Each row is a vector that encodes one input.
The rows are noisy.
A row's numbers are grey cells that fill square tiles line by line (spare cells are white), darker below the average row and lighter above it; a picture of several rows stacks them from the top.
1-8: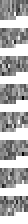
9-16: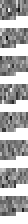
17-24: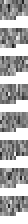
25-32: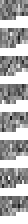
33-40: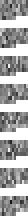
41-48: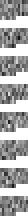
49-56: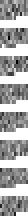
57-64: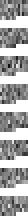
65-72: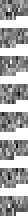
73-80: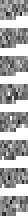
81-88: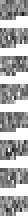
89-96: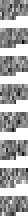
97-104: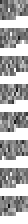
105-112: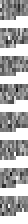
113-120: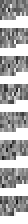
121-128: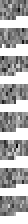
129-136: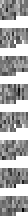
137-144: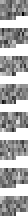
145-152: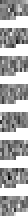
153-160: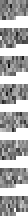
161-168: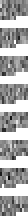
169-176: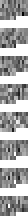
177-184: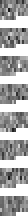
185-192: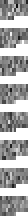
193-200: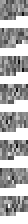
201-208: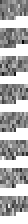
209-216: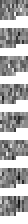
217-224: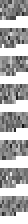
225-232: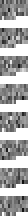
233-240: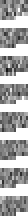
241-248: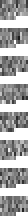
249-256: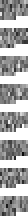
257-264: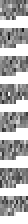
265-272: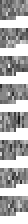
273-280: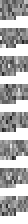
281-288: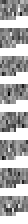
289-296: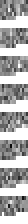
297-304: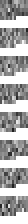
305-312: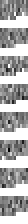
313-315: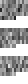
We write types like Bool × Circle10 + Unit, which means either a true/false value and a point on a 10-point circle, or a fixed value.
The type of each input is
Circle16 × (Label8 + Line8).
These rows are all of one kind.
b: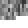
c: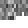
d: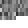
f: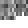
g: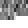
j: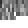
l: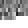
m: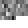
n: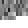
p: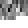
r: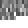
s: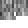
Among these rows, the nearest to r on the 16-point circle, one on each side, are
j and l.
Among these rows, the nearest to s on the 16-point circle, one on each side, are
c and p.
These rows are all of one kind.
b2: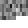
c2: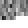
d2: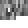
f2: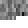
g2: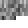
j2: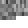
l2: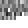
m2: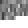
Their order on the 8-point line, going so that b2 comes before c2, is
g2, f2, b2, j2, c2, m2, d2, l2.
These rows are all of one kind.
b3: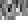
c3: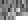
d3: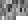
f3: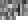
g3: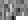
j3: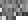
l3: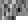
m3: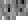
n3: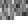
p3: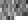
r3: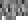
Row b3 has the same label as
d3, m3 and r3.
